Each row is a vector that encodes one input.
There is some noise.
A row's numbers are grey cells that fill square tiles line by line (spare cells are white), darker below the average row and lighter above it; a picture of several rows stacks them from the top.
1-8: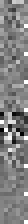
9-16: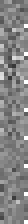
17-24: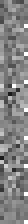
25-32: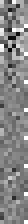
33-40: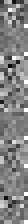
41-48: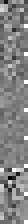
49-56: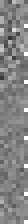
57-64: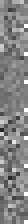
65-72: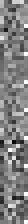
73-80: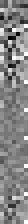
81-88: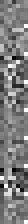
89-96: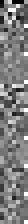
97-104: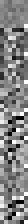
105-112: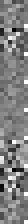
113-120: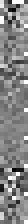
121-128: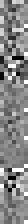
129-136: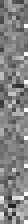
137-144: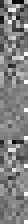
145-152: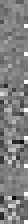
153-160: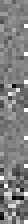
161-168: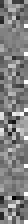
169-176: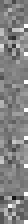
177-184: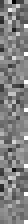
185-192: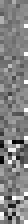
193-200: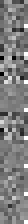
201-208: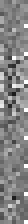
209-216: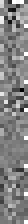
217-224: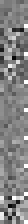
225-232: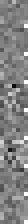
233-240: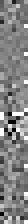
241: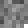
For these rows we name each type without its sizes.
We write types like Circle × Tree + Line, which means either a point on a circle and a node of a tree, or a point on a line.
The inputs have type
Bool × Bool × Bool × Bool + Label.
